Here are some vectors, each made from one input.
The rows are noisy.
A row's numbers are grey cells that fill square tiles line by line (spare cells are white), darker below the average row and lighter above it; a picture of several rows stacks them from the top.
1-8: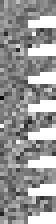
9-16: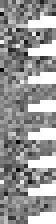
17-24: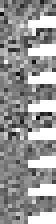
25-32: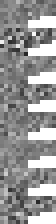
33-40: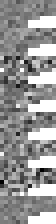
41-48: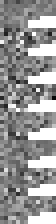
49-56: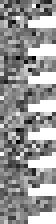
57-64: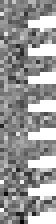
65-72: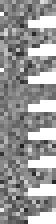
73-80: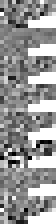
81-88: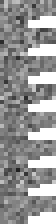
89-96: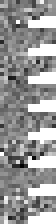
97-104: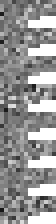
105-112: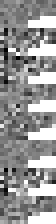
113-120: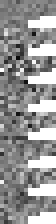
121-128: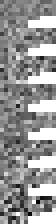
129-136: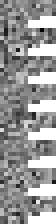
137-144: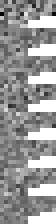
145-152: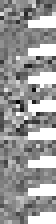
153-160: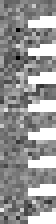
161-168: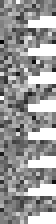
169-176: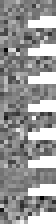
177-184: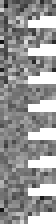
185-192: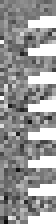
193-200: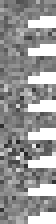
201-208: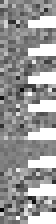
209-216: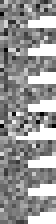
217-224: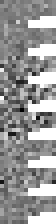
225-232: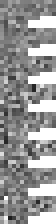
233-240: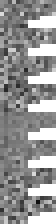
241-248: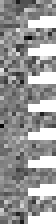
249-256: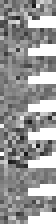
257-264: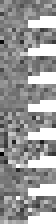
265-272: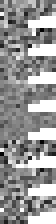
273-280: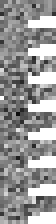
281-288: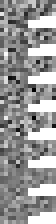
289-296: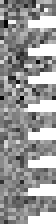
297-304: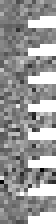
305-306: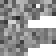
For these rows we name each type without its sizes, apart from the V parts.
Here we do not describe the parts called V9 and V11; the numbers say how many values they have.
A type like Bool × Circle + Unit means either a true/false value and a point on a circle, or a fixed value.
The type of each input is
Bool × (Circle + Line) × V9 × V11.
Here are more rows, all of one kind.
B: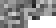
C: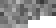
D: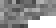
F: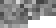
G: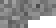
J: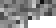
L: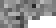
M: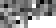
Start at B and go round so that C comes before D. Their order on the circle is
B, C, D, F, G, J, M, L.
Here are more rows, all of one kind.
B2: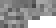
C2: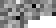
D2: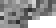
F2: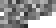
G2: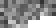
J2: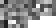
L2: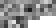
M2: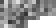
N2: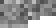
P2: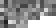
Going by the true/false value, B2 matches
F2, G2, M2 and N2.
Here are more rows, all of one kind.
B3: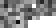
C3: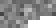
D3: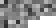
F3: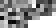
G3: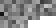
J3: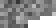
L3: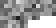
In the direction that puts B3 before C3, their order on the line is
J3, G3, L3, F3, B3, D3, C3.
